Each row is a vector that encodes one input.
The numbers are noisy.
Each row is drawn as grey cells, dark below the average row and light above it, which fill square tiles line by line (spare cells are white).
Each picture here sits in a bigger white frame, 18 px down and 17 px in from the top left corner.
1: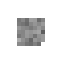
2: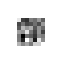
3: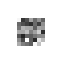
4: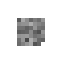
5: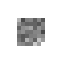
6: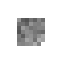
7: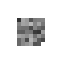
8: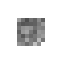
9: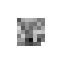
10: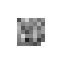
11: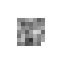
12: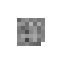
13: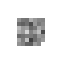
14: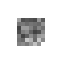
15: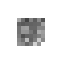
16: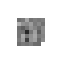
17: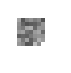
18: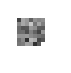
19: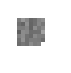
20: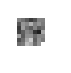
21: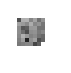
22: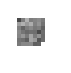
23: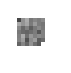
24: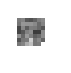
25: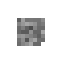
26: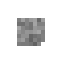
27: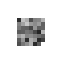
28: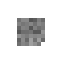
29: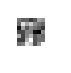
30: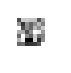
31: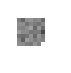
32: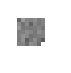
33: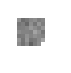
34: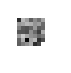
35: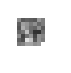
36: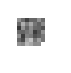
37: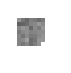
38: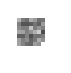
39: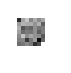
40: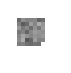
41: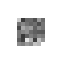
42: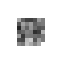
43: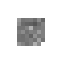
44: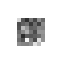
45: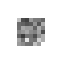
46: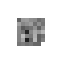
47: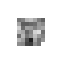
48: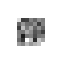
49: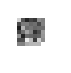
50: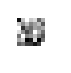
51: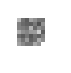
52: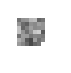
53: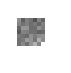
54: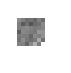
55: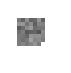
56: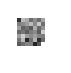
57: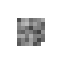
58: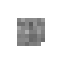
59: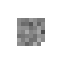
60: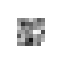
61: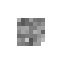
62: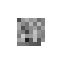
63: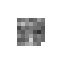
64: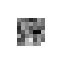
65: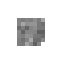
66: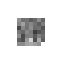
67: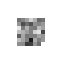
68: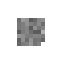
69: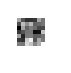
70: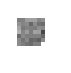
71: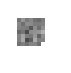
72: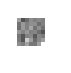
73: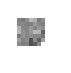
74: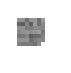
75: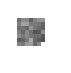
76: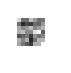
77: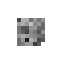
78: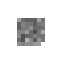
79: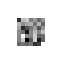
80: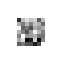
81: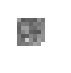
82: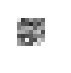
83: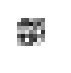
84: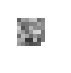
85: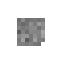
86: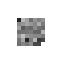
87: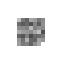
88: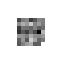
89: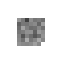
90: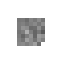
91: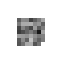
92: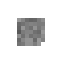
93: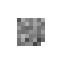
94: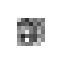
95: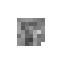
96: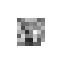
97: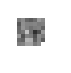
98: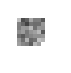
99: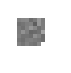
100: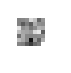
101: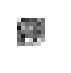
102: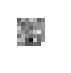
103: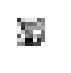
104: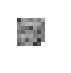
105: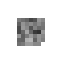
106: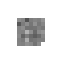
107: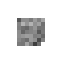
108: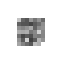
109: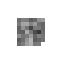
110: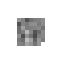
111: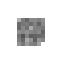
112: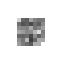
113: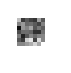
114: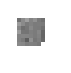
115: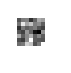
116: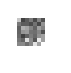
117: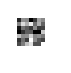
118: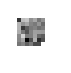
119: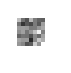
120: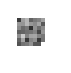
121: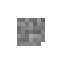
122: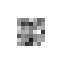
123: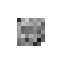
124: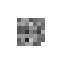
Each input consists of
a point on an 11-point line and five true/false values.
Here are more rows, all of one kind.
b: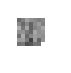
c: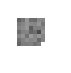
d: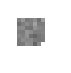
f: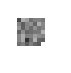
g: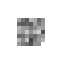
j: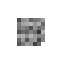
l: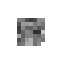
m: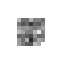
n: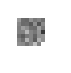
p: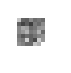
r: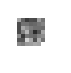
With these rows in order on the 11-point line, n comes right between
g and j.
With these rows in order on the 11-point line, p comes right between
d and g.
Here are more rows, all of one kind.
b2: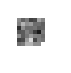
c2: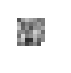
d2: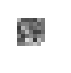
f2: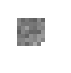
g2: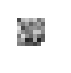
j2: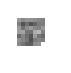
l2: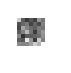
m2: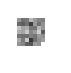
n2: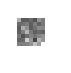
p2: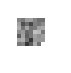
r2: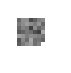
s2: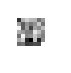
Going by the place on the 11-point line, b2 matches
c2, d2, n2 and s2.
